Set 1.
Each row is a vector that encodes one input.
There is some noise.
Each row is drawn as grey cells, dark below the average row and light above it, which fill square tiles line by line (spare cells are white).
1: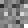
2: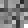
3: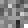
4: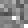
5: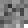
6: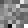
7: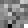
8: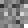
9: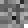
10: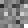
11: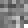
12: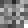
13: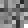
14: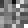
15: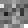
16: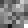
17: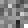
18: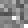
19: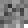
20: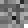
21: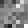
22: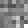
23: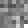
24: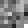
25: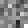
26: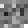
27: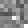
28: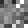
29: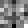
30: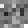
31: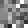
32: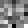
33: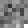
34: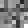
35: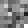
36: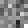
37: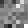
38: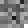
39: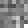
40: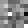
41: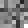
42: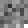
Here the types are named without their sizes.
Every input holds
either a point on each of two lines, or three true/false values.
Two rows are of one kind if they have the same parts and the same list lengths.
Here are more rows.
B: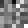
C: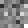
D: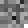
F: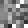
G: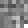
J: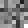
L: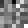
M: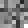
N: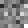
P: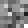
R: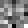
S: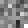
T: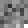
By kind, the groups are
B, F, L, P, R
C, D, G, J, M, N, S, T

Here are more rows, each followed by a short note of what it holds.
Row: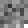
three true/false values
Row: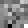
a point on each of two lines
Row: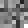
three true/false values
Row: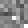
three true/false values
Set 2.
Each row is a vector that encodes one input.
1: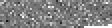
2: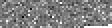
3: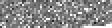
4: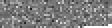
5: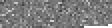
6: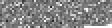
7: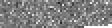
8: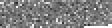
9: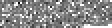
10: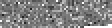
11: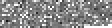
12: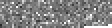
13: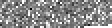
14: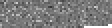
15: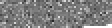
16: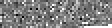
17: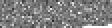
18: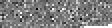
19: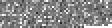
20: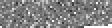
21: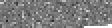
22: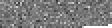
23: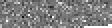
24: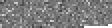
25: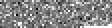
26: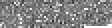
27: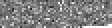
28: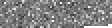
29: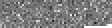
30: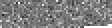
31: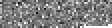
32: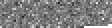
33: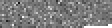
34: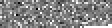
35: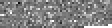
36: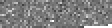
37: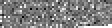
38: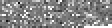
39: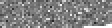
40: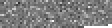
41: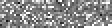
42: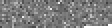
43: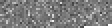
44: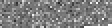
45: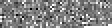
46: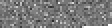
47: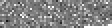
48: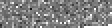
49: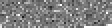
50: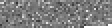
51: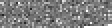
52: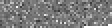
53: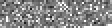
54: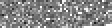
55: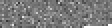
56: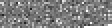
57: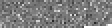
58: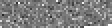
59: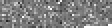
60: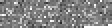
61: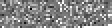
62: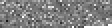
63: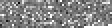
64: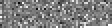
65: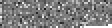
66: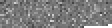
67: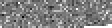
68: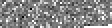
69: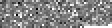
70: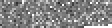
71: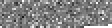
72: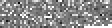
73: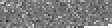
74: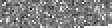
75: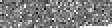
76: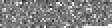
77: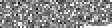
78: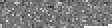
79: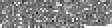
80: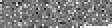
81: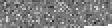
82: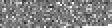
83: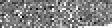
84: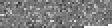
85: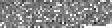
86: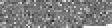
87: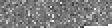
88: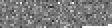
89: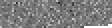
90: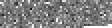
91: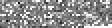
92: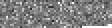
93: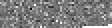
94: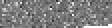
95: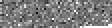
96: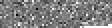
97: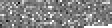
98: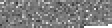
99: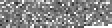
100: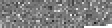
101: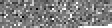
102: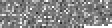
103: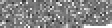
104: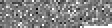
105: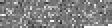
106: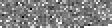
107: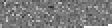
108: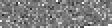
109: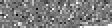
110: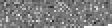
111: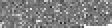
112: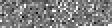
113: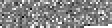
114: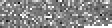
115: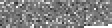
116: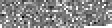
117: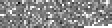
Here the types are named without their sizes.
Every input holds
either a point on a line, or four true/false values.
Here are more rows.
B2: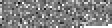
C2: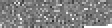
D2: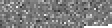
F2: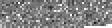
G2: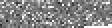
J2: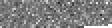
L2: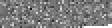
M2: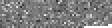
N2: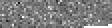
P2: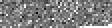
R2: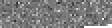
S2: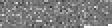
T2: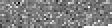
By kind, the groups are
B2, P2
C2, D2, F2, G2, J2, L2, M2, N2, R2, S2, T2

